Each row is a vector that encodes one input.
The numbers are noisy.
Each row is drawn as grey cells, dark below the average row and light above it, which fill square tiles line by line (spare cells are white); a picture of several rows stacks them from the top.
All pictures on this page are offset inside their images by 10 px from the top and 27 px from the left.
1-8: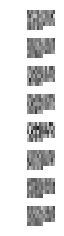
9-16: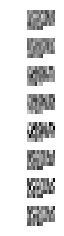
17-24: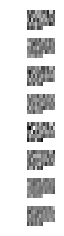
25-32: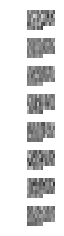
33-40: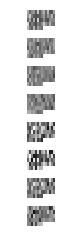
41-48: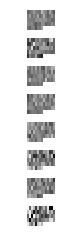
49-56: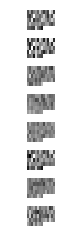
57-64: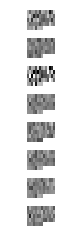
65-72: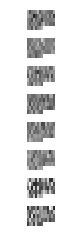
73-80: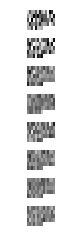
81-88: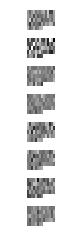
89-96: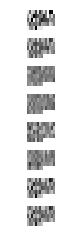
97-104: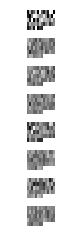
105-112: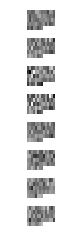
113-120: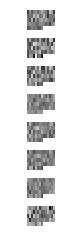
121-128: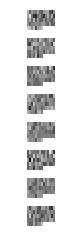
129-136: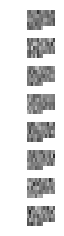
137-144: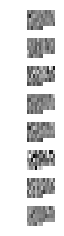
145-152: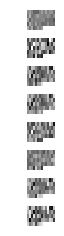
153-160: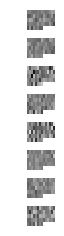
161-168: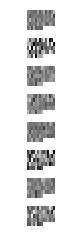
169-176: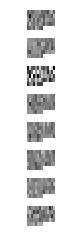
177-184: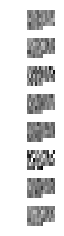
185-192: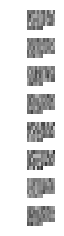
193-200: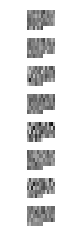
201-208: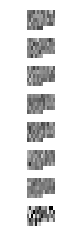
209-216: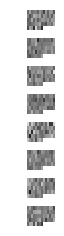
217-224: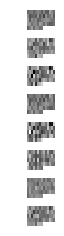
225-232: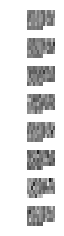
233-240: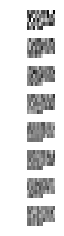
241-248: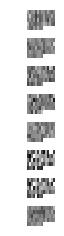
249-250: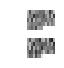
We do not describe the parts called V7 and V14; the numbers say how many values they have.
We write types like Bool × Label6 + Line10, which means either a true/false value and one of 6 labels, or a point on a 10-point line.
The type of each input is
(Line6 × V7 + Line13) × V14.
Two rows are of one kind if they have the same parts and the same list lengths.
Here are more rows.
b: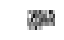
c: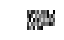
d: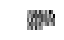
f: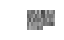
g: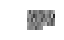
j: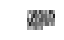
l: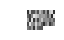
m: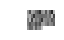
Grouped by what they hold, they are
b, c, d, g, j, m
f, l

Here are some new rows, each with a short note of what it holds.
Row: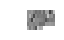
a point on a 13-point line and a value of V14
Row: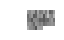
a point on a 13-point line and a value of V14
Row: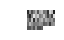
a point on a 13-point line and a value of V14
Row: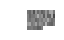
a point on a 6-point line, a value of V7 and a value of V14
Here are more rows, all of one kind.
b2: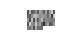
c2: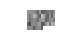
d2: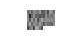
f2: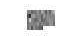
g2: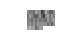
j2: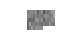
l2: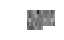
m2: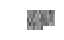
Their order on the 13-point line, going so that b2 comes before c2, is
f2, m2, b2, j2, g2, c2, d2, l2.
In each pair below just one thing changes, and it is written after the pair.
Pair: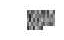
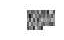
the place on the 13-point line
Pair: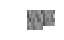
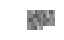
the place on the 13-point line
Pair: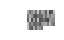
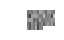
the value of V14
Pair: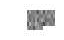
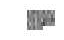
the place on the 13-point line
